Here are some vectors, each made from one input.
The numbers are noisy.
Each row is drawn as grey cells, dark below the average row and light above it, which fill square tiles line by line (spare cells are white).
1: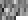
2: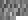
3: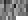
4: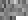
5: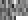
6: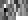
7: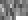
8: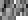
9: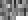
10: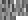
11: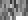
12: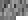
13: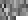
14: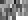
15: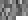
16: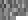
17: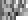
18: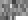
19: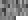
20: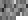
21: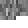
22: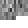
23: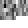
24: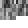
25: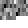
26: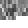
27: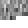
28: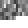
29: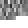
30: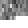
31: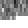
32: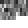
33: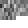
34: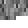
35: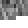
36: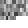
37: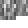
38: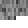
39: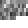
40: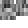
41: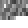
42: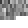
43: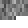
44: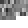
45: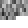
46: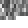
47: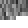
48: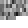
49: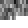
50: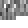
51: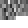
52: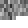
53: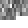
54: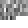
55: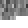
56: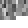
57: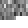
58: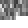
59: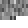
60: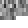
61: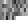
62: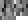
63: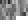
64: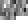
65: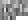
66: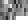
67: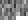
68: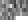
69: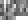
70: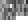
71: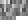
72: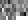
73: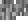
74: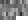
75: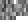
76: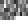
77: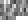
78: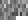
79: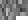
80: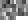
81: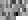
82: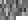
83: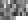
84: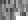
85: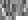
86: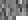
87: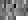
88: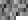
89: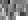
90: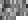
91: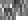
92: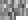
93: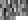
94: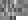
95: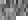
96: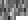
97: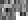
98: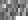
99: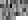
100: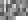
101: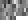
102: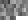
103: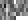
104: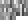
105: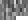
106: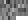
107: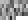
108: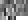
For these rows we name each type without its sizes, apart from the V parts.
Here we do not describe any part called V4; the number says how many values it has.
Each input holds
a point on a line, together with either a point on a line, or a value of V4.
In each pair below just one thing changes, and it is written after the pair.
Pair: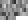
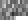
the value of V4
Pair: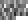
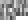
the value of V4
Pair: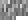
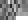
the value of V4
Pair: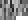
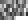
the value of V4
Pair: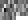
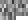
the value of V4
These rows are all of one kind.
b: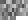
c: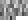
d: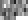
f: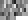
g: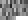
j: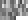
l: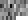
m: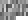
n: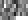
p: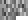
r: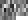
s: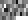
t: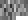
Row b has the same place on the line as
l, s and t.
